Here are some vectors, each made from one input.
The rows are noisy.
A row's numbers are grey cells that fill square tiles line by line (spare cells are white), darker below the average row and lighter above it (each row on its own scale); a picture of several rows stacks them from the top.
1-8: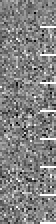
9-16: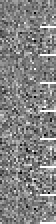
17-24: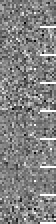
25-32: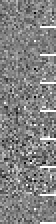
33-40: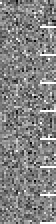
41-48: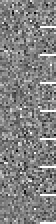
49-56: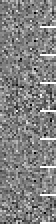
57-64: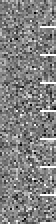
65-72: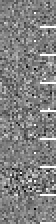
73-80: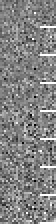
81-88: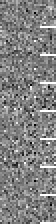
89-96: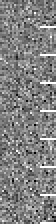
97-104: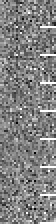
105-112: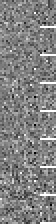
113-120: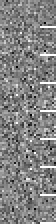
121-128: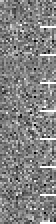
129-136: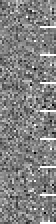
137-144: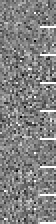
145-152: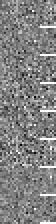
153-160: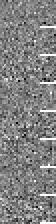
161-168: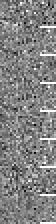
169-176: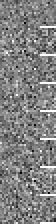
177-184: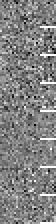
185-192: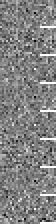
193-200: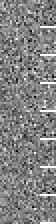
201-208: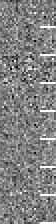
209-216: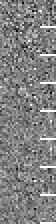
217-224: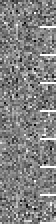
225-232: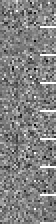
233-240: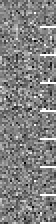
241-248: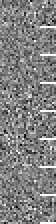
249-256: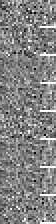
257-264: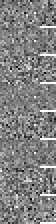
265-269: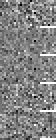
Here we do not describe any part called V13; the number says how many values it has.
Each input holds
a list of up to two items, each a point on a 6-point line and a value of V13.
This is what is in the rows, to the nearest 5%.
All of them are lists of up to two items, each a point on a 6-point line and a value of V13: a few are empty, 45% hold one and 55% two.
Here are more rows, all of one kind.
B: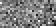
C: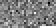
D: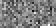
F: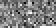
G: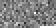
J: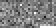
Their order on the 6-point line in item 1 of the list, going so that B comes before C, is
D, B, J, F, G, C.
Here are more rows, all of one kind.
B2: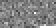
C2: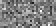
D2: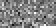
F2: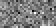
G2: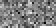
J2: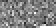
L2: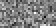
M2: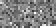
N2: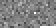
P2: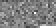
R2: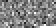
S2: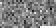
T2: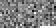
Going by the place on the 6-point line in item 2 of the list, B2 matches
S2 and T2.
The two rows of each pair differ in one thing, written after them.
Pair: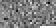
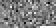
the place on the 6-point line in item 2 of the list
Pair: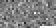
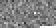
the place on the 6-point line in item 1 of the list
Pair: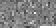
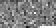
the value of V13 in item 2 of the list
